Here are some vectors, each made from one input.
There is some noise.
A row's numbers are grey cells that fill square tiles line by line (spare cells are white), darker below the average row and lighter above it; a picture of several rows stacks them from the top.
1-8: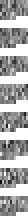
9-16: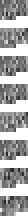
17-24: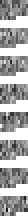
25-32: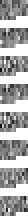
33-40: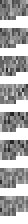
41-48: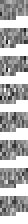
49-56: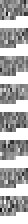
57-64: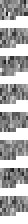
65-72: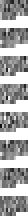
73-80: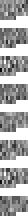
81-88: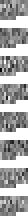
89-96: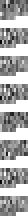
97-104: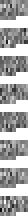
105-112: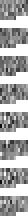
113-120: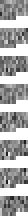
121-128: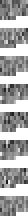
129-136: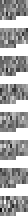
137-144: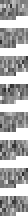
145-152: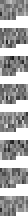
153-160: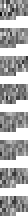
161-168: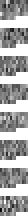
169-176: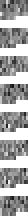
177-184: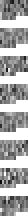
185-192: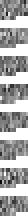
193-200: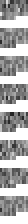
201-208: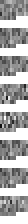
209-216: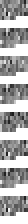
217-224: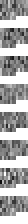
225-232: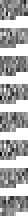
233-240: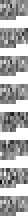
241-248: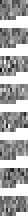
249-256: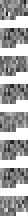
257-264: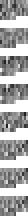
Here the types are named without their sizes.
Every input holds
a node of a tree.
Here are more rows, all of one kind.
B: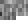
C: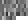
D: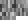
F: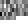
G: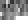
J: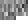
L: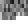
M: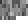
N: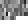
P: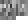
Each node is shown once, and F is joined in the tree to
P.
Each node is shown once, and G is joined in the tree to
L and M.
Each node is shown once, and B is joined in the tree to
J, M and P.
